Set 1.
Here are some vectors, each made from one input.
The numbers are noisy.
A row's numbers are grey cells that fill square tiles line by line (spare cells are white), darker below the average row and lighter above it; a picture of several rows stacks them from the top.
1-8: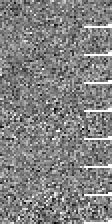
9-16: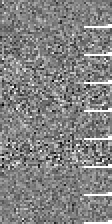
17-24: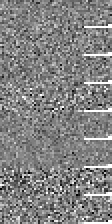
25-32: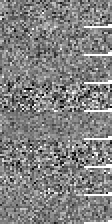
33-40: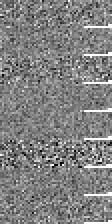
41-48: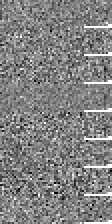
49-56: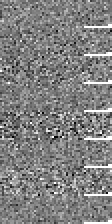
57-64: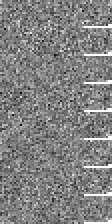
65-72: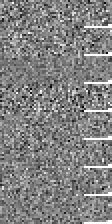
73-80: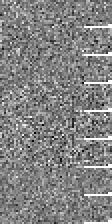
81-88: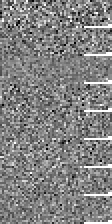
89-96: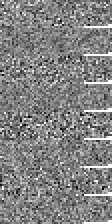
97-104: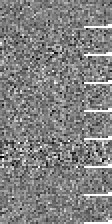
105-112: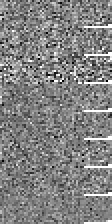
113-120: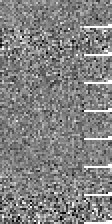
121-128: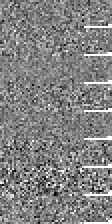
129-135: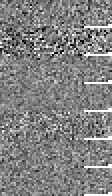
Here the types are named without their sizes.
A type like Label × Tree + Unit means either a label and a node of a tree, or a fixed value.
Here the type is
Line + Tree.
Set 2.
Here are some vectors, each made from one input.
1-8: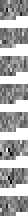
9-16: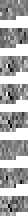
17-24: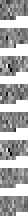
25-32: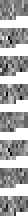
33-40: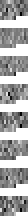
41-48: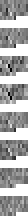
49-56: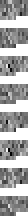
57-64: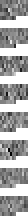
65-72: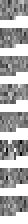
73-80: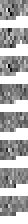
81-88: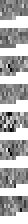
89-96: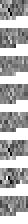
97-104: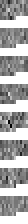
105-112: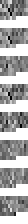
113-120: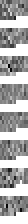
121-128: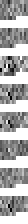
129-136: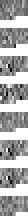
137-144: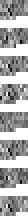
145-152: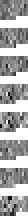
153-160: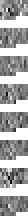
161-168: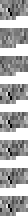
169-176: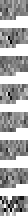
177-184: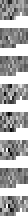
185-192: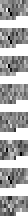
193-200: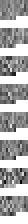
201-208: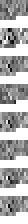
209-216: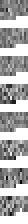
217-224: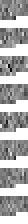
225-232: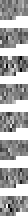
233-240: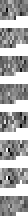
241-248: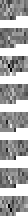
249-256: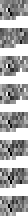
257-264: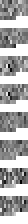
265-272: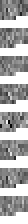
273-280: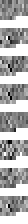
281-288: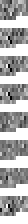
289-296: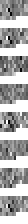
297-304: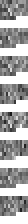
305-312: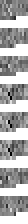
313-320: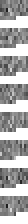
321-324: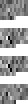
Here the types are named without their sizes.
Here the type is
(Bool × Bool × Bool + Unit) × Line.
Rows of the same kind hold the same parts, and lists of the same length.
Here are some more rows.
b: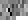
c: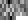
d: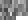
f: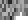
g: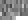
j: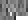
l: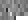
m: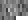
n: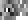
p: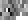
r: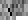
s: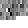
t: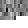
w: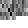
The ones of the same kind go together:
b, n, p, r, s, w
c, d, f, g, j, l, m, t

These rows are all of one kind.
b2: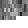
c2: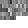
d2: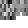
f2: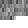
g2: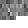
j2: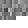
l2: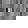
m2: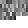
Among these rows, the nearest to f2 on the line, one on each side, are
d2 and l2.
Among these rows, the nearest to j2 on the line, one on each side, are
c2 and m2.
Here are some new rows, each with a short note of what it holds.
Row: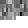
a point on a line and three true/false values
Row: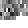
a point on a line
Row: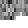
a point on a line and three true/false values
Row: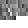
a point on a line and three true/false values
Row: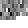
a point on a line
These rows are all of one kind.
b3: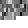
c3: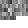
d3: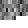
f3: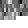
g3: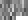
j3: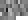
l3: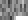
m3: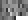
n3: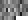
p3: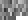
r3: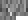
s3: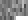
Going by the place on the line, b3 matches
d3 and n3.
